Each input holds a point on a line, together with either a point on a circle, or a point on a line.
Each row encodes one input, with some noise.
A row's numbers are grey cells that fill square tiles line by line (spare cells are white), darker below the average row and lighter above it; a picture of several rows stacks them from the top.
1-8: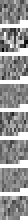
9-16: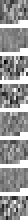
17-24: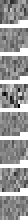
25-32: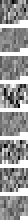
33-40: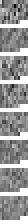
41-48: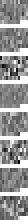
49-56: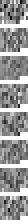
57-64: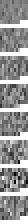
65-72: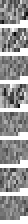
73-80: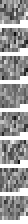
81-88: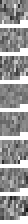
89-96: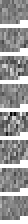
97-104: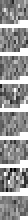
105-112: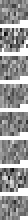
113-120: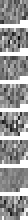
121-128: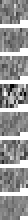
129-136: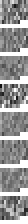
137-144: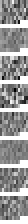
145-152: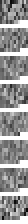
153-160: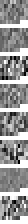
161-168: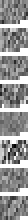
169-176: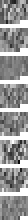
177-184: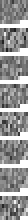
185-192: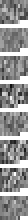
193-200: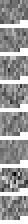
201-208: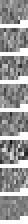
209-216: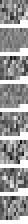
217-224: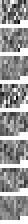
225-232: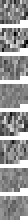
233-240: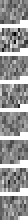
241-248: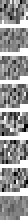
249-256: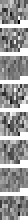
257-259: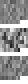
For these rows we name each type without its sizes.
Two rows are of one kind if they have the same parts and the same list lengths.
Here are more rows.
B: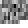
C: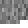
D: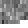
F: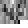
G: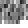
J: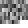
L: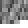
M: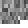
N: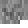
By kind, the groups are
B, D, G, M, N
C, F, J, L

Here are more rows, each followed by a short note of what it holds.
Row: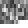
a point on a circle and a point on a line
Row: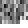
a point on each of two lines
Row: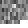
a point on a circle and a point on a line
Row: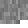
a point on a circle and a point on a line
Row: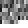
a point on each of two lines
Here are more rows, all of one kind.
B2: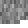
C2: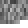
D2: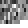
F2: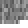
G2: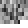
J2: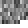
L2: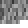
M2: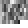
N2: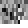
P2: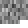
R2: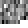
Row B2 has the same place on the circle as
D2, L2 and R2.
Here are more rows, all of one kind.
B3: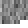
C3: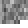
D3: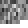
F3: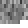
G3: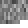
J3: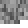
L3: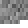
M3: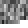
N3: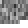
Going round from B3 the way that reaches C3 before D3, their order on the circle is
B3, L3, C3, G3, F3, M3, N3, D3, J3.
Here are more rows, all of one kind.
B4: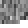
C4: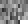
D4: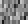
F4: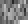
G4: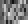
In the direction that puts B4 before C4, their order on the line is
D4, F4, G4, B4, C4.
